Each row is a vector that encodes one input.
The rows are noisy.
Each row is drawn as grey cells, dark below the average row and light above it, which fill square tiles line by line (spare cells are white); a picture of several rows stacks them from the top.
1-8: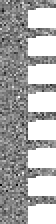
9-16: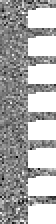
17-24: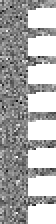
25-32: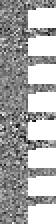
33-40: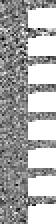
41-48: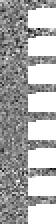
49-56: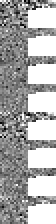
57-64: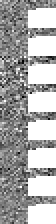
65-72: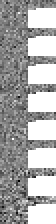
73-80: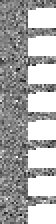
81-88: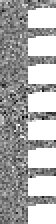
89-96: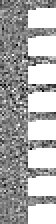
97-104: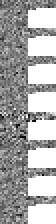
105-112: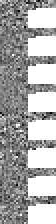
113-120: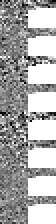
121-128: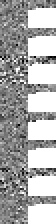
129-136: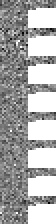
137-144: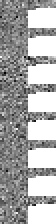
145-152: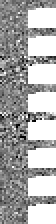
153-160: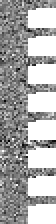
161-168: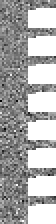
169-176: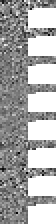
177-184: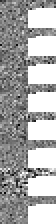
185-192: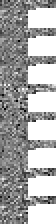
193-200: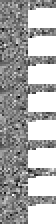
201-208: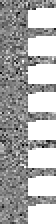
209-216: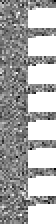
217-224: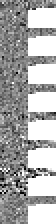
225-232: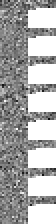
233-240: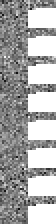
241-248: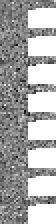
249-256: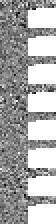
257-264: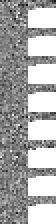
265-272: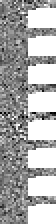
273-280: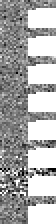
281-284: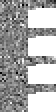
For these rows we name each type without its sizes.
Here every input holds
a point on a line, together with either a fixed value, or three labels.
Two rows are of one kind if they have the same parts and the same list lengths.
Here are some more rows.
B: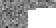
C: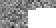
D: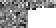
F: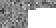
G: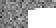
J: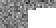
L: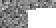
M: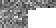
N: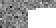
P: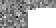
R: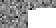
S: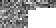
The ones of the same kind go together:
B, C, F, G, J, L, N, P, R
D, M, S

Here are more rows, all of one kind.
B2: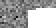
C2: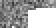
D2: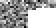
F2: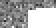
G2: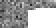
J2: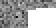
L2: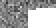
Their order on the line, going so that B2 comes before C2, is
B2, J2, G2, C2, F2, L2, D2.
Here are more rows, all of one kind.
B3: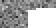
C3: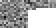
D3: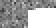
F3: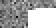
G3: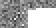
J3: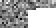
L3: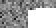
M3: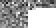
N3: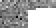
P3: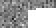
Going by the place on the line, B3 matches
F3, L3 and N3.
